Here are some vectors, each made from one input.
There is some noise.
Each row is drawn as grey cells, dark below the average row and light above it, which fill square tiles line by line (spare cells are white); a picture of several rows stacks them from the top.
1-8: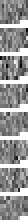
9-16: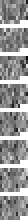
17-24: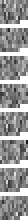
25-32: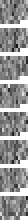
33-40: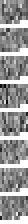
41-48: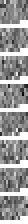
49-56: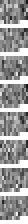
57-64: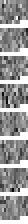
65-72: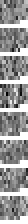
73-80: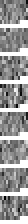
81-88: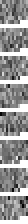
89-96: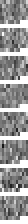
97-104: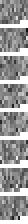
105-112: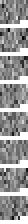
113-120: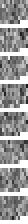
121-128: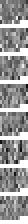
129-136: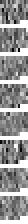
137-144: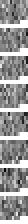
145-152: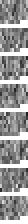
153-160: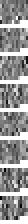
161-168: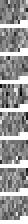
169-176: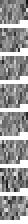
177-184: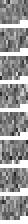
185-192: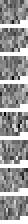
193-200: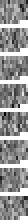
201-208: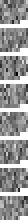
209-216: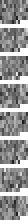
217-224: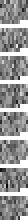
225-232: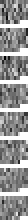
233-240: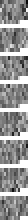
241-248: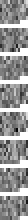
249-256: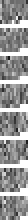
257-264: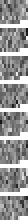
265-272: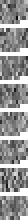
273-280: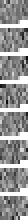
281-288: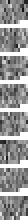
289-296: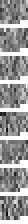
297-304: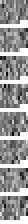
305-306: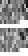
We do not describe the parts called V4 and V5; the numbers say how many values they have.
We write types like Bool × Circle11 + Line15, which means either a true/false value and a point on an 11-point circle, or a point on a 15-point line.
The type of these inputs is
Bool × Bool × Bool × Bool + (Line11 + Tree8) × V5 + V4.
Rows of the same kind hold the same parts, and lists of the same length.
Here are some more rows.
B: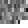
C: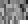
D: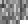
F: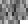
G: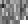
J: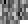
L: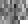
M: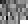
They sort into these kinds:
B
C, D, G
F, L
J, M

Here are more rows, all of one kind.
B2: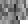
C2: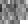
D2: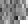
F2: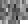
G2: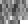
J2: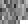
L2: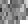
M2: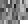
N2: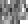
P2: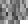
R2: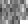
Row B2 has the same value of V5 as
D2 and N2.
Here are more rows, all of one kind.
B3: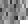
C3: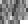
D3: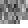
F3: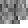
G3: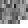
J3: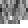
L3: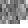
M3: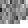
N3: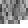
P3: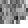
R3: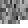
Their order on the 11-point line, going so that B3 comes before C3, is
G3, R3, B3, M3, P3, N3, J3, L3, C3, F3, D3.
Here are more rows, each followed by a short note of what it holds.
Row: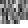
a value of V4
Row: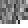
a node of an 8-node tree and a value of V5
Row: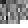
a value of V4
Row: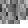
a point on an 11-point line and a value of V5
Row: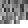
four true/false values
